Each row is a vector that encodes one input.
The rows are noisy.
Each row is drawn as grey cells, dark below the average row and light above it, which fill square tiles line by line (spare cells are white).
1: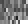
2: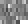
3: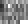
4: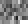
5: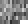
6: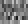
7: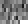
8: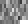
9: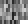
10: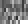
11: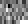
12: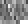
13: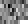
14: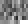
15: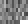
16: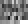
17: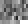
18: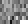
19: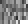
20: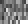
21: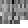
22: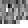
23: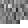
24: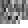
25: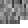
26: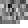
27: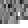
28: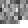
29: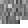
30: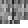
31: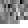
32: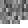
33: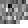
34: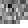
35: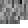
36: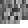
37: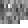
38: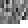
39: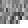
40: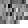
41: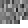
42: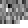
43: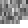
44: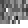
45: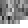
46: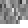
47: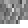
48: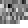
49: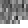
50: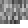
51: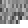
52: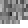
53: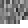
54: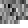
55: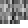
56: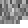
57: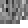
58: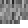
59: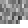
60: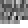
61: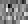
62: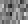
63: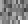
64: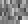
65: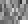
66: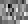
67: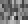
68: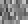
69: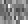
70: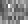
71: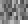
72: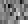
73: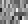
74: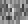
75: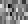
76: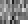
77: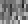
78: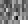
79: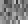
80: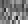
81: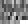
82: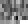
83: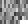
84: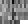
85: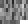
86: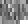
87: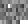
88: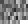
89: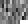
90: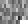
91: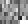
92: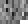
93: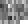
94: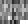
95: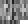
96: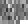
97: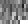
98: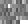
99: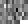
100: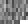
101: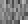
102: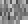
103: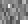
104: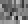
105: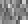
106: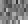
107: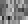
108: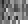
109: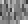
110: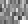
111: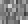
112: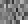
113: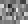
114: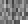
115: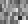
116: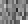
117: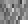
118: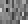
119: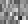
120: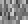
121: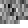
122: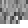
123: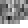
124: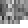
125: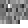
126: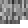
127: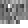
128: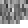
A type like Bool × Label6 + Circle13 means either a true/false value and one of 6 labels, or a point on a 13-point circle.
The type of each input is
(Line7 + Line10) × Line10.
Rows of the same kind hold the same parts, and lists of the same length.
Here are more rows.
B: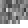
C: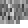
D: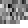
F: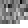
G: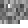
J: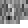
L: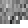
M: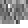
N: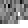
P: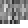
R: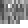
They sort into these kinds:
B, D, F, N
C, G, J, L, M, P, R

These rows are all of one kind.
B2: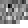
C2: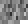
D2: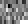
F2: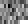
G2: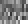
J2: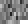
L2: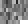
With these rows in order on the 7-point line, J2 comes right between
C2 and F2.
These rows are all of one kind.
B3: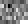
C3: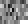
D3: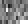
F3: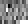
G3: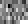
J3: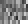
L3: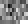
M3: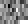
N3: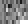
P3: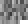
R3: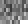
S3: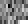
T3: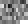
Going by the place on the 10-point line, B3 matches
C3, L3, M3 and T3.
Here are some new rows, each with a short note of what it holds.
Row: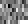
a point on a 7-point line and a point on a 10-point line
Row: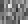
a point on each of two 10-point lines
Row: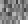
a point on a 7-point line and a point on a 10-point line
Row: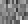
a point on each of two 10-point lines
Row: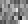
a point on each of two 10-point lines
